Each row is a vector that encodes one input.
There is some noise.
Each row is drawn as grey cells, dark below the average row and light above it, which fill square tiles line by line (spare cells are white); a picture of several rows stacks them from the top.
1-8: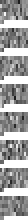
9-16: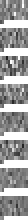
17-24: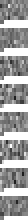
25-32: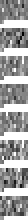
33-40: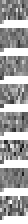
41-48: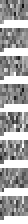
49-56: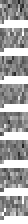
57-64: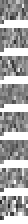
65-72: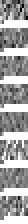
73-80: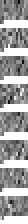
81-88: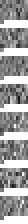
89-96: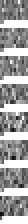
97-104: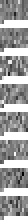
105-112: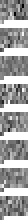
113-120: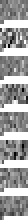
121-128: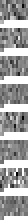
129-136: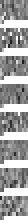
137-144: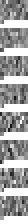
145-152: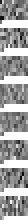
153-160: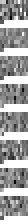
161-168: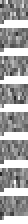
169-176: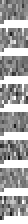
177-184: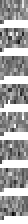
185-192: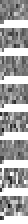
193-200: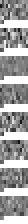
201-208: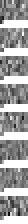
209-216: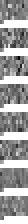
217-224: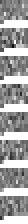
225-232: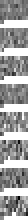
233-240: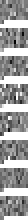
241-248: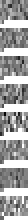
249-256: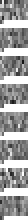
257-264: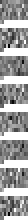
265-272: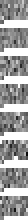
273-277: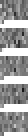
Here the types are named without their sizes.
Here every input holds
a list of points on a line.
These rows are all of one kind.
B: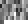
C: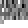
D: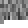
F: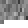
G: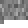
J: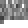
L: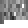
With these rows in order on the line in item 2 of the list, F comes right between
G and L.
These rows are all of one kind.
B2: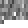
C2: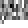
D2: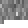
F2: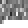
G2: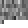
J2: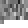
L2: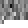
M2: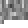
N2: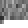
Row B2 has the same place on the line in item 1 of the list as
C2, G2 and L2.
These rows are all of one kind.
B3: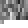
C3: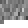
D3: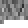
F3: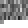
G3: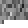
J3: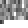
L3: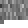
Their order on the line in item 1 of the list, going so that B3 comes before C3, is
B3, L3, F3, G3, J3, D3, C3.
